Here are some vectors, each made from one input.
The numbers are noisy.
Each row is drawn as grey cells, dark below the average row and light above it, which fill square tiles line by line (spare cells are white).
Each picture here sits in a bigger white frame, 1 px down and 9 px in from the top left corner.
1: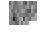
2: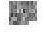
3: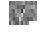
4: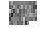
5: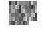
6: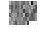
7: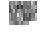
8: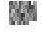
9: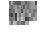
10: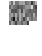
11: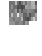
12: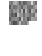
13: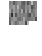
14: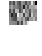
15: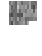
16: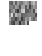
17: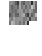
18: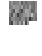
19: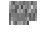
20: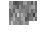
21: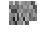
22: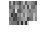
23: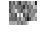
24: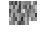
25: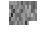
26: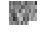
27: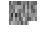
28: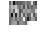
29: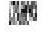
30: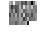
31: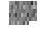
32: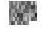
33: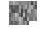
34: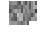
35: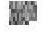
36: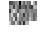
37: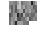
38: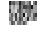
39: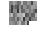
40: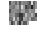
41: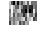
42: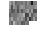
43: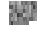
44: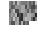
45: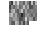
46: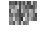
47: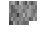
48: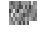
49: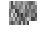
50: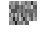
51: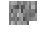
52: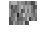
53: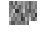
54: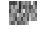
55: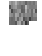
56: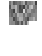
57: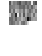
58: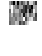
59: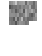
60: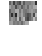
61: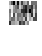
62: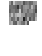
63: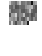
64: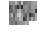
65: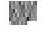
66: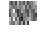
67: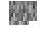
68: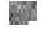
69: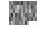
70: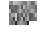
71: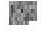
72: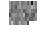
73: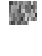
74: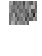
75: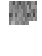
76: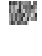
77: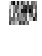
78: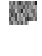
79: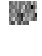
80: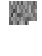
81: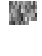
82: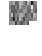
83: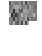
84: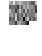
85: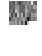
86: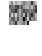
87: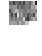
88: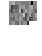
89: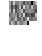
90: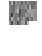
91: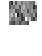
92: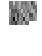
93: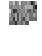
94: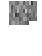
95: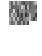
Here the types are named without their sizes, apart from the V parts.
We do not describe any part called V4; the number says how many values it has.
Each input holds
a list of items, each a true/false value and a value of V4.
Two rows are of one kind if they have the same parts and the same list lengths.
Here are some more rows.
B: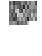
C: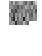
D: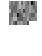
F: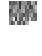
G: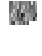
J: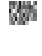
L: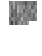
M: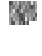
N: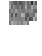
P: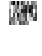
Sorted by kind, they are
B, C, D, L, N
F, G, J, M
P

